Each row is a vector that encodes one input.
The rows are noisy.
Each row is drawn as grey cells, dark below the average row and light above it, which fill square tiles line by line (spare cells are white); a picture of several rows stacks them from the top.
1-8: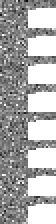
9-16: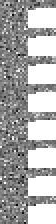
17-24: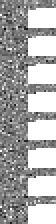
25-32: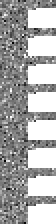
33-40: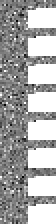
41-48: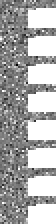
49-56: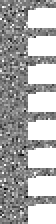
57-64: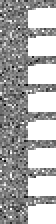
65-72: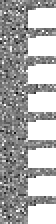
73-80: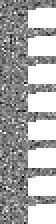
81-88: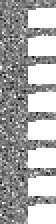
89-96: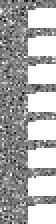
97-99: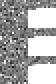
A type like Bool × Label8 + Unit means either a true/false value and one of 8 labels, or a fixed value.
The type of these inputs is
(Circle6 + Line5) × Line5 × Line5 × Line5 × Line5.
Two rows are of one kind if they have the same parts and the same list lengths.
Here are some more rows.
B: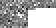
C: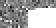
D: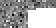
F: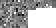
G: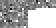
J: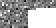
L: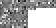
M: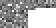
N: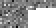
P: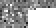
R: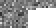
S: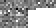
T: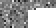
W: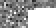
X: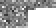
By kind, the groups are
B, J, L, M, P, S, T
C, D, F, G, N, R, W, X

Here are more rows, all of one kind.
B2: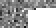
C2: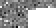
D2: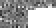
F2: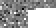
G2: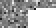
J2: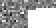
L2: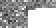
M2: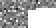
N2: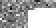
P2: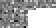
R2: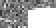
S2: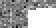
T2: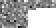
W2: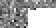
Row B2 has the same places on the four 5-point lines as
G2, P2 and W2.
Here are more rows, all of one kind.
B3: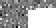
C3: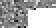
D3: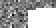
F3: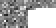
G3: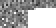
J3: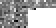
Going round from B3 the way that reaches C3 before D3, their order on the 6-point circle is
B3, G3, F3, C3, D3, J3.
